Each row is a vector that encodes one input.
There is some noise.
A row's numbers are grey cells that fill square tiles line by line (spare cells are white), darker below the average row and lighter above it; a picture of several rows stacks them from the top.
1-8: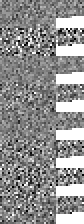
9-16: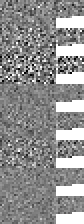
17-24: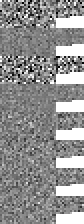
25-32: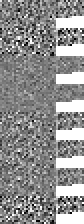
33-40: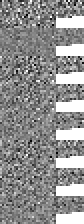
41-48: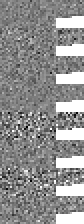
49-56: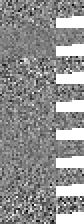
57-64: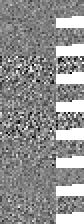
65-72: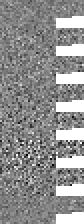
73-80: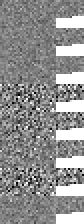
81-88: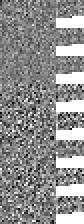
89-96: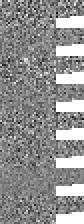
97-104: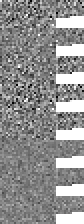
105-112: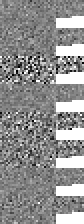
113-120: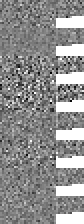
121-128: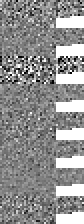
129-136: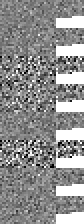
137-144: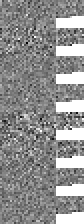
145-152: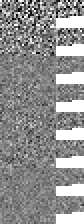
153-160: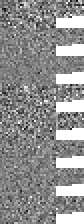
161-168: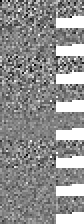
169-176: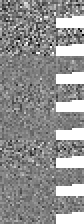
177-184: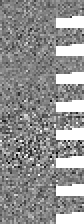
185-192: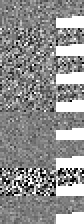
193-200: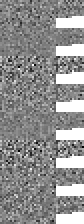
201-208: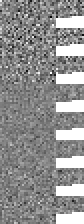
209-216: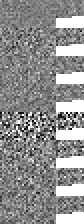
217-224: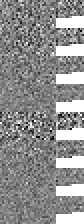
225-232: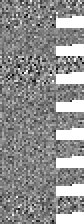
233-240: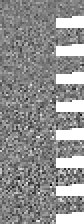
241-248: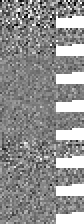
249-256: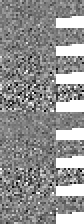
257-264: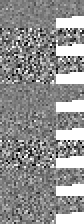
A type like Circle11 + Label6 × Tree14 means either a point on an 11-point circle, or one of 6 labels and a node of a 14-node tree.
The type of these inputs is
List2(Bool × (Line5 + Line6)).
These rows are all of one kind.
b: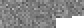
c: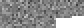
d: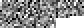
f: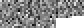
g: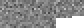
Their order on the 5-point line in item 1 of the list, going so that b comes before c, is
f, d, b, g, c.
